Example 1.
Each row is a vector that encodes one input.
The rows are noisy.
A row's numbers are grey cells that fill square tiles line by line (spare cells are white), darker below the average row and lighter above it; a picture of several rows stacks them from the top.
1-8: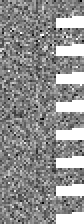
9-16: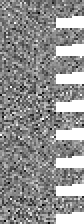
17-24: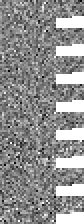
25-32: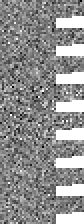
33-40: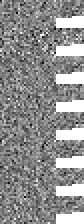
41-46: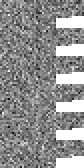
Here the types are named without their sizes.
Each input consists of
a true/false value, together with either a fixed value, or a node of a tree.
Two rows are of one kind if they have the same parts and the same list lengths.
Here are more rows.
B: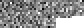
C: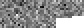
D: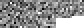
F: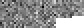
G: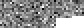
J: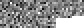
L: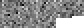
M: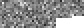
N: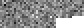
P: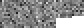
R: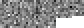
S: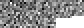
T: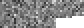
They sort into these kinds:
B, D, G, J, S
C, F, L, M, N, P, R, T

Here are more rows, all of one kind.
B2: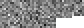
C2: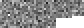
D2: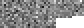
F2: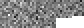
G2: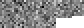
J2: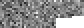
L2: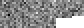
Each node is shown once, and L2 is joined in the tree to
D2 and J2.
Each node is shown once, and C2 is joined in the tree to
G2 and J2.
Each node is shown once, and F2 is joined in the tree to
B2 and J2.
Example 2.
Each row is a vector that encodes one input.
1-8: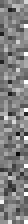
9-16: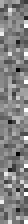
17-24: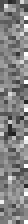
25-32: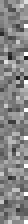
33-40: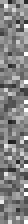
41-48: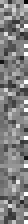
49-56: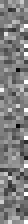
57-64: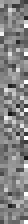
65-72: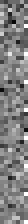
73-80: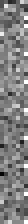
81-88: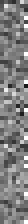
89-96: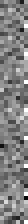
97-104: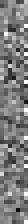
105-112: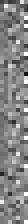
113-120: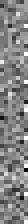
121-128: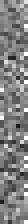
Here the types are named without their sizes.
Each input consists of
either a point on a line, or four true/false values.
